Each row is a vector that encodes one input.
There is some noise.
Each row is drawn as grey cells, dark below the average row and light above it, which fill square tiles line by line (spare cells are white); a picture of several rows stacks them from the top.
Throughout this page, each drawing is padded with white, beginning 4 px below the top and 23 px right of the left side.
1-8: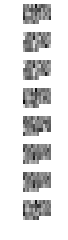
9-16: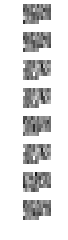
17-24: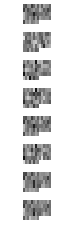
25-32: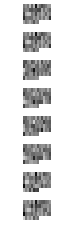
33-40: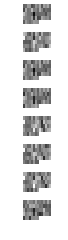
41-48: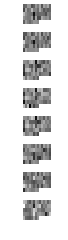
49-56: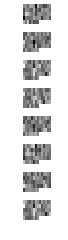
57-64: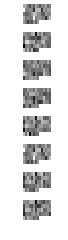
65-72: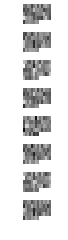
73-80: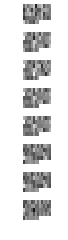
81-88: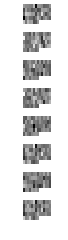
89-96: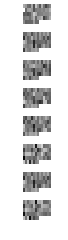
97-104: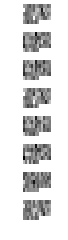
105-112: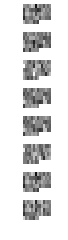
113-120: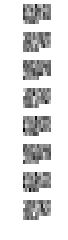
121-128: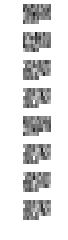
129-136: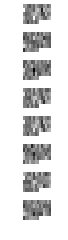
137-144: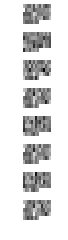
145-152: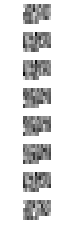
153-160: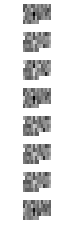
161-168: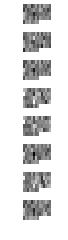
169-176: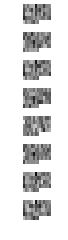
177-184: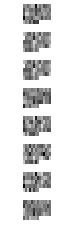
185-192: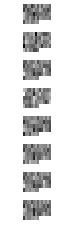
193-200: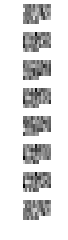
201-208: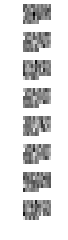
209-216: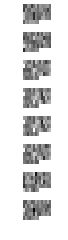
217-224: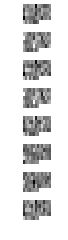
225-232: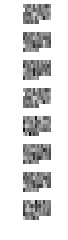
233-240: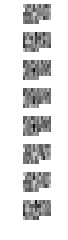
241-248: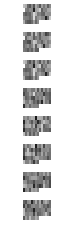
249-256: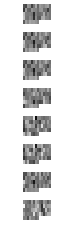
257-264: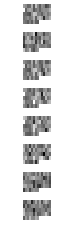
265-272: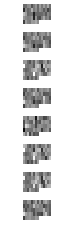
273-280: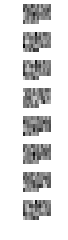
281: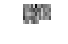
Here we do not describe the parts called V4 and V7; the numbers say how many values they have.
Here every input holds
either a point on an 8-point circle, or a point on a 9-point circle and a true/false value, or a fixed value, or a value of V4 and a value of V7.
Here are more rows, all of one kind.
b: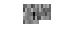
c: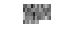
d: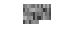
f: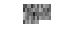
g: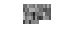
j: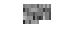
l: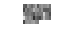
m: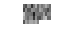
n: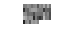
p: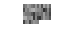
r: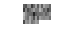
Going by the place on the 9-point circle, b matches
d and p.
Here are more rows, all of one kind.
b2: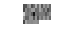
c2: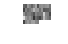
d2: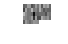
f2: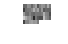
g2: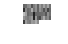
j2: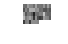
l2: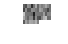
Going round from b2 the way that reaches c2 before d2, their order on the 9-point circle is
b2, l2, c2, f2, g2, d2, j2.
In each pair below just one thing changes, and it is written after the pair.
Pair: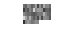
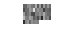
the place on the 9-point circle
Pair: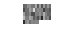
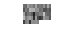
the place on the 9-point circle
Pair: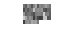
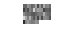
the place on the 9-point circle
